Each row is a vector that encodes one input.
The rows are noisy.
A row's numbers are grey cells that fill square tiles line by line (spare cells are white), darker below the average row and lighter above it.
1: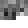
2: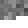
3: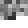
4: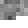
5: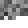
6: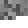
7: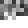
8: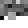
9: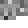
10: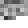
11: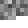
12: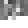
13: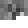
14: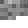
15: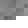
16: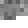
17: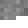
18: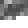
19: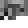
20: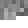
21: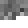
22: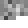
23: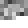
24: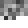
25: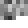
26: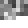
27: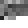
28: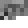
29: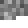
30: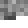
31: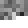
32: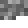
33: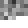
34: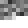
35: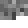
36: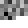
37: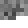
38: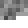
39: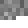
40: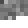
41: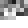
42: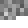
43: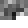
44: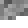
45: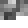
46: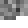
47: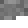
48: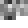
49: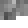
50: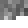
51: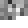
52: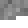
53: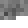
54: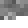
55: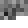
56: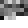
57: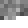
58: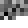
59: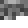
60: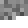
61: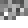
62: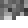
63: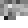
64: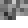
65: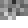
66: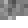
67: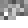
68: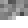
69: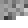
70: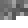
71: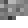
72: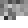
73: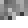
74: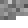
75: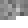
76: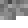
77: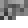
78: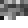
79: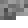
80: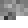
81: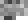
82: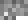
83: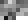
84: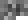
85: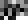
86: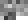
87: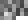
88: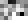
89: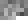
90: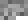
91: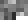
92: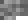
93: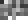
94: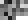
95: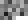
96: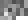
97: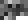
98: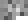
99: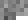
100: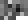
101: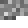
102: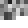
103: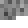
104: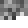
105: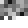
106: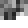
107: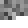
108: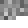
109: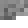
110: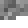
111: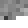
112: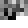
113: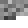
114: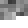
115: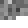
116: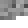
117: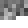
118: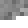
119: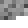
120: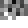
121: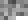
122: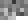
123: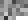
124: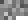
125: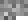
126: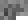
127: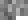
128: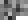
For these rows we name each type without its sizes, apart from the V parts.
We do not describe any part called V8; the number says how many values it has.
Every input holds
a true/false value, together with either a point on a line, or a value of V8.
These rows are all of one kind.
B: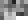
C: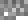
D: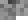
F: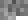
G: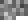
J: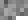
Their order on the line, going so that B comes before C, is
F, B, J, C, D, G.
